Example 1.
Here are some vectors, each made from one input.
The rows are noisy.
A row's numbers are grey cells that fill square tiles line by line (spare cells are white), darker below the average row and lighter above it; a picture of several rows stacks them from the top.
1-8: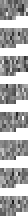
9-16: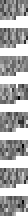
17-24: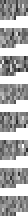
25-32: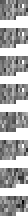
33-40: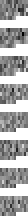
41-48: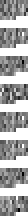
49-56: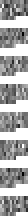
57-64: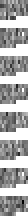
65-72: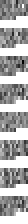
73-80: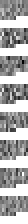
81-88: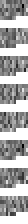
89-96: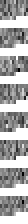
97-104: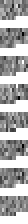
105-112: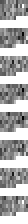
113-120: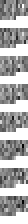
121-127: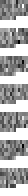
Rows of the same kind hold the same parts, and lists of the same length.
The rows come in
2 kinds.
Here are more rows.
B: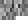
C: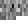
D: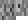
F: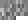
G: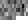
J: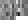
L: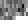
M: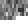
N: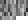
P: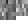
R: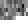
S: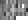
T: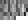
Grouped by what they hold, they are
B, C, D, F, J, P
G, L, M, N, R, S, T

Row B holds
a node of an 11-node tree.
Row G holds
a node of a 12-node tree and a true/false value.
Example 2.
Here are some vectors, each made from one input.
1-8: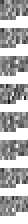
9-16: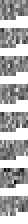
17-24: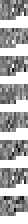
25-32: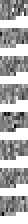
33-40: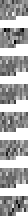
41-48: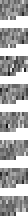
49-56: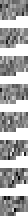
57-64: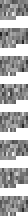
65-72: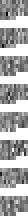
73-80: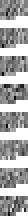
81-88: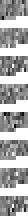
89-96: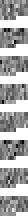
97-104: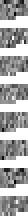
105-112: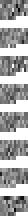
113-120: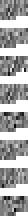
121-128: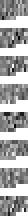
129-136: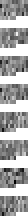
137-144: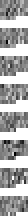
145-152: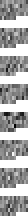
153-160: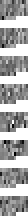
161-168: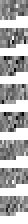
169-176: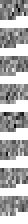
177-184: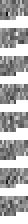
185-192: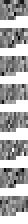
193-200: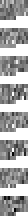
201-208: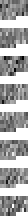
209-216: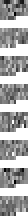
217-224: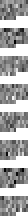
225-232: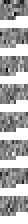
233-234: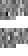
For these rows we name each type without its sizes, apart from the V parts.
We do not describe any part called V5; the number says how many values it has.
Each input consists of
either a point on a line, or a true/false value and a value of V5.
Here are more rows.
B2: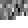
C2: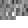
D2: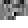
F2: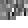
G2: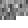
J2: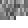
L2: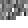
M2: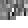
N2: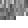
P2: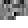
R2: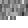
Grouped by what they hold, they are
B2, D2, F2, L2, M2, P2
C2, G2, J2, N2, R2

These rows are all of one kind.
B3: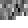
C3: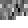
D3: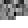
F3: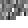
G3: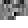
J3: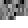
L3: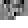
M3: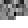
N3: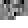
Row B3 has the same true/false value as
C3 and F3.
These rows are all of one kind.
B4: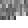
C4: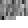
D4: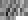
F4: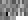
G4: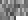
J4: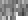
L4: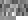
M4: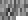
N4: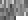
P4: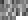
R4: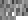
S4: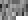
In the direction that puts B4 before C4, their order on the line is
P4, R4, L4, S4, J4, N4, B4, G4, M4, D4, F4, C4.
